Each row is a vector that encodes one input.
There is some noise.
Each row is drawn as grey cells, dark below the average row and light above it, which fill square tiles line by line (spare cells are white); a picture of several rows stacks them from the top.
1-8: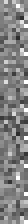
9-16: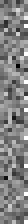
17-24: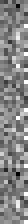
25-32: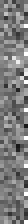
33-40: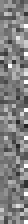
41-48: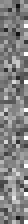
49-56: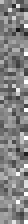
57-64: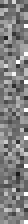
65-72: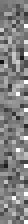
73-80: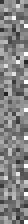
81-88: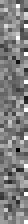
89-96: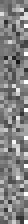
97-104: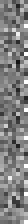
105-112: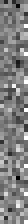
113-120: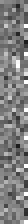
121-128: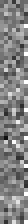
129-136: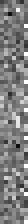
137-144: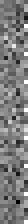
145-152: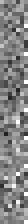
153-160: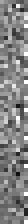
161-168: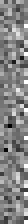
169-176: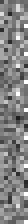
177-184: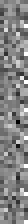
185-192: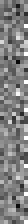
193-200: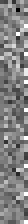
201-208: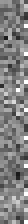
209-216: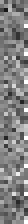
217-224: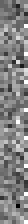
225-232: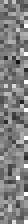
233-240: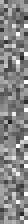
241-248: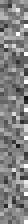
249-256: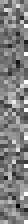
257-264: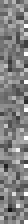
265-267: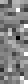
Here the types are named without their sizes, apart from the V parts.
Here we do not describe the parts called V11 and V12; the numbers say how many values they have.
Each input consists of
a value of V11, together with either a label and a point on a line, or a value of V12.
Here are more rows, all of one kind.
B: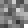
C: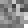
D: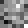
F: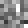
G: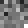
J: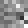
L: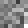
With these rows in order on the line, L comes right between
C and J.
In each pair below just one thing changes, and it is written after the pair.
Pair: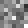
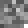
the value of V11
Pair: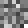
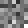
the label
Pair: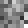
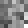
the label
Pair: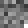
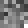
the label
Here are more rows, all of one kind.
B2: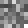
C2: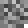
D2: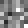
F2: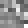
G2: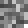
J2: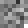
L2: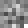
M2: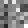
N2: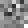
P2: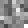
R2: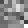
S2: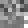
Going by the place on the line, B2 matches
F2, J2, L2 and P2.
